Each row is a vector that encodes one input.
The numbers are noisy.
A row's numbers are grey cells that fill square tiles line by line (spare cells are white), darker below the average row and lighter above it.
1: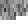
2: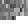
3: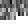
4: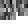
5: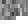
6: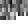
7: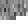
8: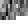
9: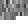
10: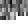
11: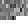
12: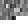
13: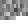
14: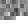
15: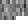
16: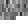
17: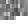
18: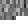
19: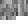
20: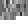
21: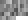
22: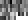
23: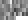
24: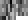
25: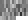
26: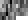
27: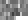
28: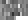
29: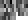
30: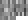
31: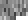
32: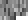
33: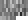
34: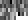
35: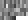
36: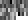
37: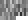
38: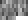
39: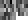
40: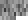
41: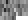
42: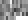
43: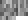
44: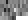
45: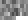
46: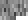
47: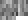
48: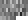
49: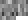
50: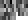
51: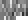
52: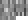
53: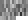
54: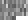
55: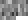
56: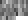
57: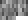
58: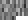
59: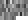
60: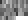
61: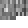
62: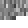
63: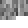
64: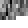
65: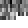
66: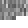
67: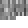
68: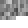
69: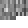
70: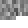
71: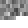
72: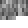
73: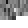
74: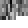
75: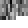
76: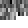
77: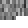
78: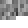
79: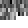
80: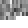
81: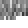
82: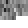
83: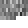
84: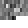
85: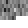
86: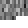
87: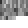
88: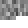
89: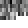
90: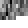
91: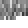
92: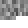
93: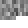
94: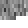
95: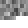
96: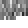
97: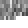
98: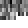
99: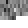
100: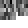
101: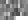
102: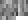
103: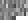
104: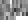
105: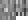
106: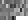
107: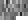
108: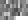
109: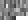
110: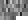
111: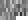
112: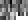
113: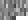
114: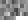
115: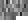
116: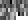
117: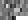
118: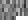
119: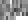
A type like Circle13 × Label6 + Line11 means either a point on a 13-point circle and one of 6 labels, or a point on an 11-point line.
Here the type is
(Bool × Bool × Bool + Tree8) × Line4 + Line5.
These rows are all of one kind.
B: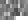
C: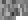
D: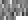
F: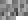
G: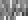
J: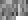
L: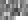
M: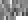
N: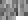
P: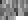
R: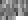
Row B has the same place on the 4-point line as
F, N and P.
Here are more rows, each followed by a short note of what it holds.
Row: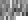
a point on a 4-point line and a node of an 8-node tree
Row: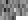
a point on a 4-point line and three true/false values
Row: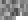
a point on a 4-point line and a node of an 8-node tree
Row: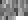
a point on a 4-point line and a node of an 8-node tree
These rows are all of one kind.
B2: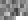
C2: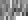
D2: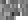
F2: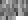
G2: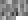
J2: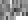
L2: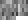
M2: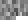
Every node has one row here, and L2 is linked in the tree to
F2 and G2.
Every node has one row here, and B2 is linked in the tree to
D2 and M2.
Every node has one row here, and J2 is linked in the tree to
C2 and M2.
